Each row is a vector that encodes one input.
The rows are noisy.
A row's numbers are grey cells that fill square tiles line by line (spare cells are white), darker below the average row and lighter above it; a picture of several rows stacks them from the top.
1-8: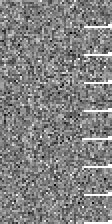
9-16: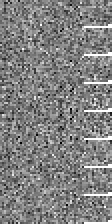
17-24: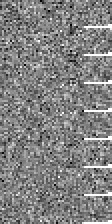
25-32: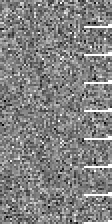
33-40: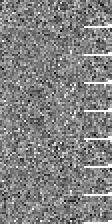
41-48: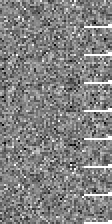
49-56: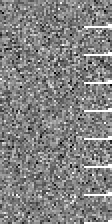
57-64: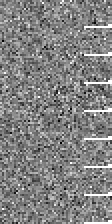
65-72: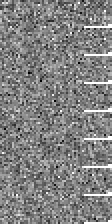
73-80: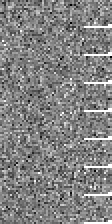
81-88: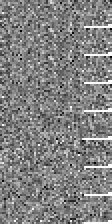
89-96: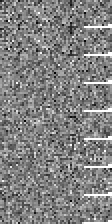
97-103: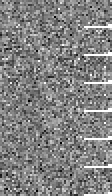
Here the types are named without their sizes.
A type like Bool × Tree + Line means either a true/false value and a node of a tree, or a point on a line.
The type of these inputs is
(Bool × Bool × Bool × Bool + Line) × Circle.
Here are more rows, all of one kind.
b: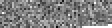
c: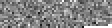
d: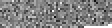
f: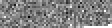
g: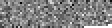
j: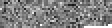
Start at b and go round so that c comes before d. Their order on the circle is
b, g, f, c, d, j.
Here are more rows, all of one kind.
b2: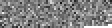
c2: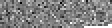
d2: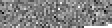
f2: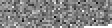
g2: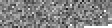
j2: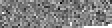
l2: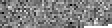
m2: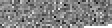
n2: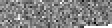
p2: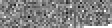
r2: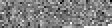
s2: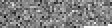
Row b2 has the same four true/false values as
g2 and m2.
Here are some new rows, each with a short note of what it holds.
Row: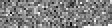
a point on a circle and a point on a line
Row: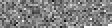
a point on a circle and four true/false values
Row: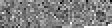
a point on a circle and four true/false values
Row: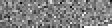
a point on a circle and four true/false values
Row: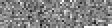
a point on a circle and four true/false values
